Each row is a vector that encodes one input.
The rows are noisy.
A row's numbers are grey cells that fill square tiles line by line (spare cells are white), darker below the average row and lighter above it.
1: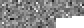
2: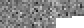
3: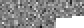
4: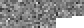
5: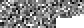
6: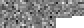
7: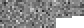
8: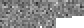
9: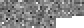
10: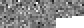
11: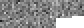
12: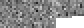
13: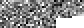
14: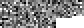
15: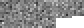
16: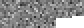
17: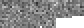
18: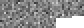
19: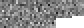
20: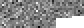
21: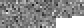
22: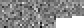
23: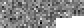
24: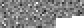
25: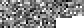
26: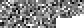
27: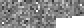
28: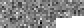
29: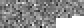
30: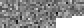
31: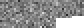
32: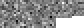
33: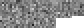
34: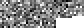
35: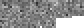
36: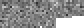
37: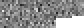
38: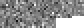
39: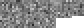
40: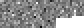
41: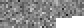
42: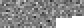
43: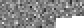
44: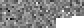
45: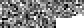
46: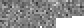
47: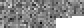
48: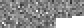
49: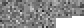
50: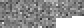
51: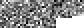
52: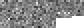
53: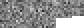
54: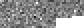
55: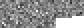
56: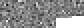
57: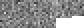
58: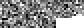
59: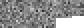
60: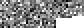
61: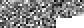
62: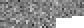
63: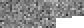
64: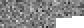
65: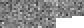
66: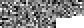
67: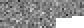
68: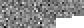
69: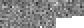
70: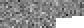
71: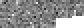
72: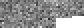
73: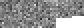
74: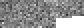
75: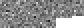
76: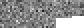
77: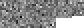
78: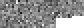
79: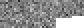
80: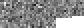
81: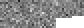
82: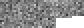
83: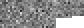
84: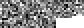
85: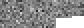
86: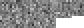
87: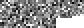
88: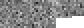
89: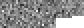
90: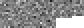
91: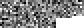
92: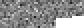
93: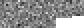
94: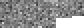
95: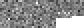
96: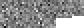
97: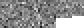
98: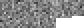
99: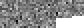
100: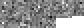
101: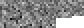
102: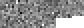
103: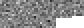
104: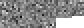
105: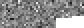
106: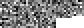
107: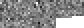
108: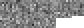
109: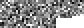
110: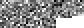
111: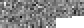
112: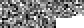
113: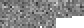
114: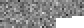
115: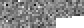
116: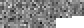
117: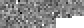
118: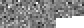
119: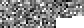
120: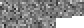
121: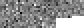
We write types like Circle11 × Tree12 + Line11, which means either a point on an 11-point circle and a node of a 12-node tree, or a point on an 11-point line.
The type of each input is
(Bool × Bool × Bool + Unit) × Label7 + Line5.
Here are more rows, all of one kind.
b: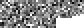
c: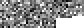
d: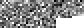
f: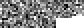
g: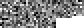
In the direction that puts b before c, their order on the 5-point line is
b, d, c, f, g.
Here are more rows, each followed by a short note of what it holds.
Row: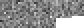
one of 7 labels
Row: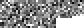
a point on a 5-point line
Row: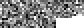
a point on a 5-point line
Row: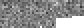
one of 7 labels
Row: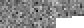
one of 7 labels
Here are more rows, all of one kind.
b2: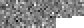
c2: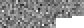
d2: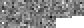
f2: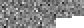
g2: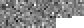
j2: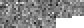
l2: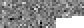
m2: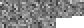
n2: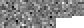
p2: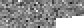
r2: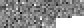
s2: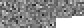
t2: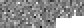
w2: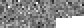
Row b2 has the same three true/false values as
g2, j2 and r2.
